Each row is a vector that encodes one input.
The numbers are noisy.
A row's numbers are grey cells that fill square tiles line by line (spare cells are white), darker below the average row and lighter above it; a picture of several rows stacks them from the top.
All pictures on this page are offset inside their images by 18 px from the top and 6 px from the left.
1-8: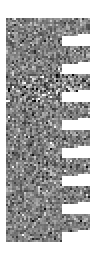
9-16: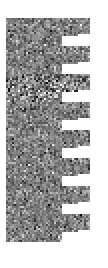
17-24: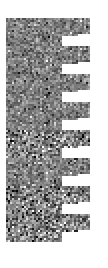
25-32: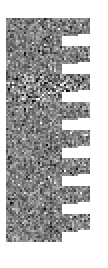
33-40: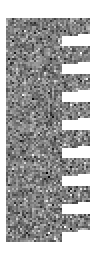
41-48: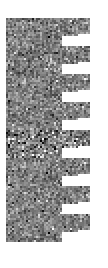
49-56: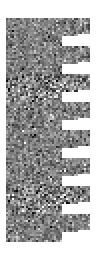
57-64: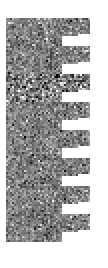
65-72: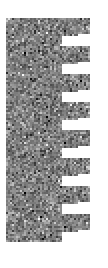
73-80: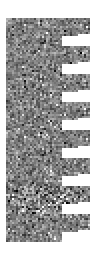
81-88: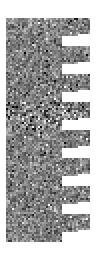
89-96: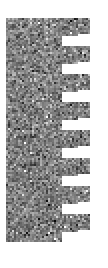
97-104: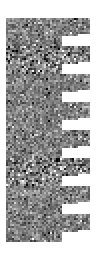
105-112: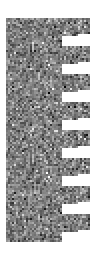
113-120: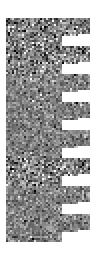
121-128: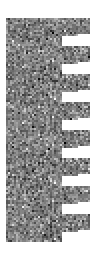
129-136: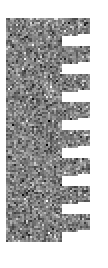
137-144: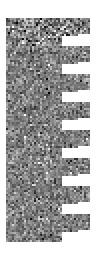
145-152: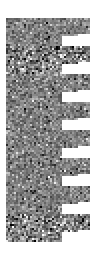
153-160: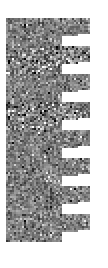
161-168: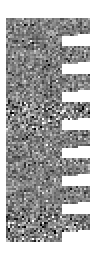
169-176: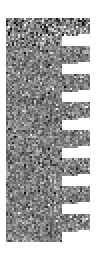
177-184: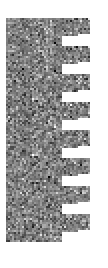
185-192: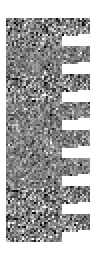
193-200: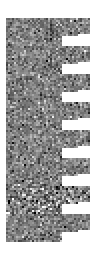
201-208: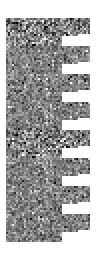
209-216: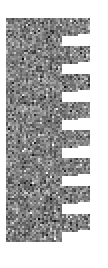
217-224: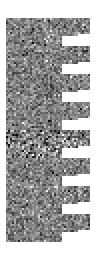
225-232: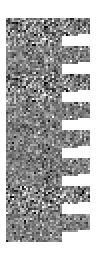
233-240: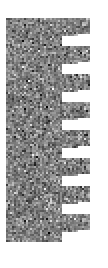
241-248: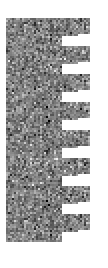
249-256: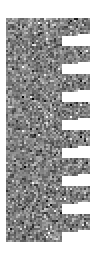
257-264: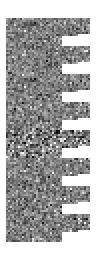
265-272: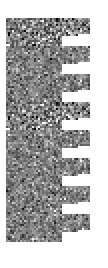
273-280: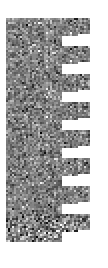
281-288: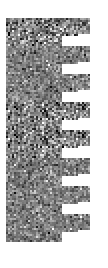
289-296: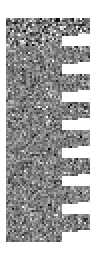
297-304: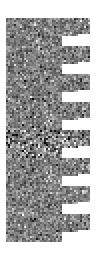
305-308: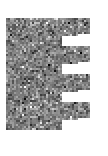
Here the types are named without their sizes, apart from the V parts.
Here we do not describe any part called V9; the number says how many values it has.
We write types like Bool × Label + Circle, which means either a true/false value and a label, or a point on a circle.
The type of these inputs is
Bool × Bool × Bool × Bool × Line + V9.
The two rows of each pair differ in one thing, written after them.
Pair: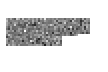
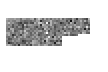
the place on the line
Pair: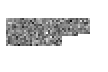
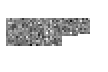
one of the four true/false values
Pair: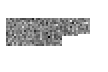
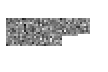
the place on the line
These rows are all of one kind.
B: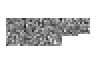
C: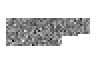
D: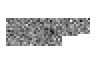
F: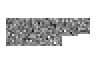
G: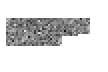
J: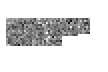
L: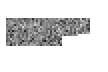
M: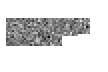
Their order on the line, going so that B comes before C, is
F, B, D, C, G, L, M, J.
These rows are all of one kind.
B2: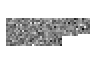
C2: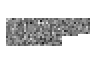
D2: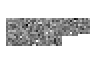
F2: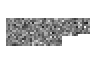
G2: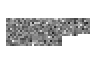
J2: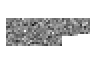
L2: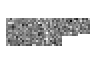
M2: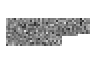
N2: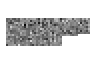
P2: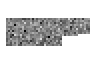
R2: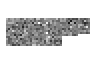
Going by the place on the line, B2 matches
D2, F2, G2 and R2.
